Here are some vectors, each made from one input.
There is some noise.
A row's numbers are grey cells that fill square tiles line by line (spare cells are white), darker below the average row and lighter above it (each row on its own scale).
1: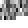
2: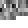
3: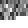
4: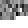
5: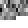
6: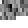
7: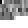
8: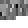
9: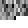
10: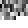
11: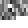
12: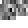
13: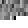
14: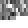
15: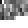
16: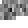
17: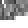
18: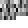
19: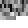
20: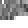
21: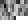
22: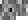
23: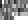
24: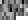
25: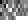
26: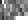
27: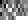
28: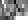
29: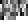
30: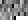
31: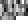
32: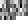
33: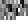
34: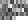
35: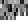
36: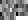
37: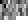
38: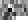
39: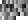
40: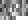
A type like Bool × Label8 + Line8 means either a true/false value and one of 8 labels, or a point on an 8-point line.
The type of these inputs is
(Bool × Bool × Bool + Unit) × Label6.
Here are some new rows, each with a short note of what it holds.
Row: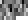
one of 6 labels and three true/false values
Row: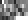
one of 6 labels and three true/false values
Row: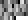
one of 6 labels and three true/false values
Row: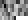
one of 6 labels
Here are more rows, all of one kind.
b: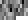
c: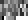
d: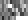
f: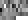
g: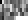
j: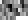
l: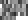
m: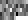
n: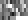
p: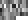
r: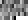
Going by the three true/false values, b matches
c, f, g and p.
